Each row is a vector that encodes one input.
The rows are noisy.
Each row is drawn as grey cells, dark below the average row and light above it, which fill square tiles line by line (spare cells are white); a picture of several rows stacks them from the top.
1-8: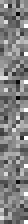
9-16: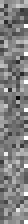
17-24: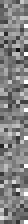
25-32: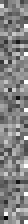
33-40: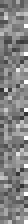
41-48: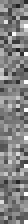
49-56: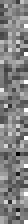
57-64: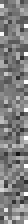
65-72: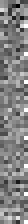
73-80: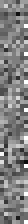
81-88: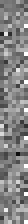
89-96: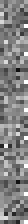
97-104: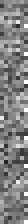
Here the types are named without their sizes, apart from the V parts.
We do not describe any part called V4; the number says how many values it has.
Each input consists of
a true/false value, together with either a point on a line, or a value of V4.
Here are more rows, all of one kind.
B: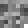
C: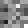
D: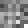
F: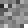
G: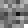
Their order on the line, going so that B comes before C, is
D, B, C, G, F.
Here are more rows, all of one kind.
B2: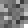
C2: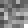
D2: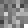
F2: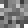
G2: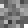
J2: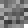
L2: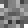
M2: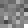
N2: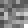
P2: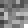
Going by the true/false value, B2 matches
F2, G2, J2 and L2.
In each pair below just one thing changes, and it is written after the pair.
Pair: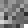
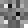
the place on the line
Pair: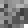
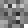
the place on the line
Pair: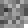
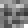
the true/false value
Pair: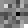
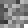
the true/false value
